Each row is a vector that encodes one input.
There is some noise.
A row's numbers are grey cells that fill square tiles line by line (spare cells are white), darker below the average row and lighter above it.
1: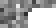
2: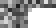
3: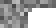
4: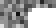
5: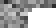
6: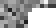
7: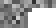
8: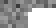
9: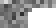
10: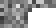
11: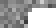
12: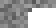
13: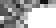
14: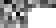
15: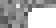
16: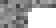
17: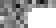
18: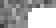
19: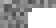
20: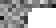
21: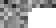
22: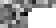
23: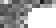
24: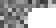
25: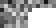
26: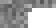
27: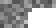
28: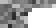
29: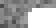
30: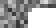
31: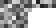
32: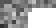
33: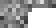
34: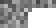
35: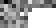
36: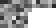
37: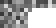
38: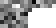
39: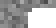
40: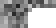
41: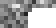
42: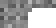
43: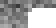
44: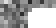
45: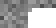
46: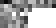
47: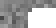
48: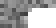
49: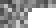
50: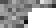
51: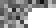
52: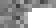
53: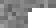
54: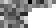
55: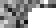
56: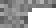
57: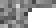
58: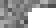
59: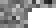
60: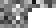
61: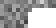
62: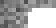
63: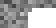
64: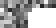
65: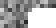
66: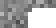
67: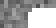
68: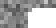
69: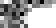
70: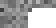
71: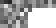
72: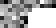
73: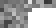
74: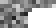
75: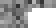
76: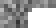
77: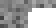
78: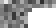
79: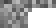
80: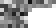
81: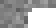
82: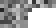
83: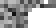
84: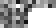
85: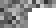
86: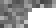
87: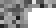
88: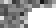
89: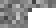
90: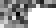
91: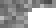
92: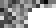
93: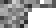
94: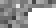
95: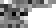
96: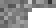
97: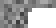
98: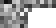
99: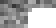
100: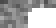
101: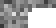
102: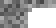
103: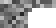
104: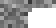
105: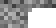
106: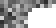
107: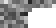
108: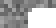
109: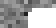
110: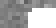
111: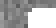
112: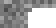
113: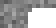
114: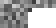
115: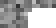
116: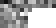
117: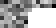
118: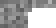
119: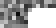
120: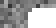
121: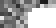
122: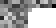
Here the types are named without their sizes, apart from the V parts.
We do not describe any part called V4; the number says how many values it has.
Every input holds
a list of items, each a true/false value and a value of V4.
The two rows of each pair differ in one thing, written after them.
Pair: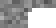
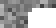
the true/false value in item 1 of the list
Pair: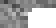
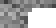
the value of V4 in item 1 of the list
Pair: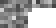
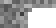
the true/false value in item 1 of the list
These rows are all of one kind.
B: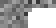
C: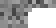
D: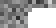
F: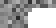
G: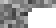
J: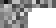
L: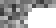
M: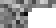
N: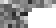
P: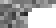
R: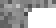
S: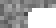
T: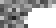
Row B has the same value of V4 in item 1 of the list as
J, M, N and P.
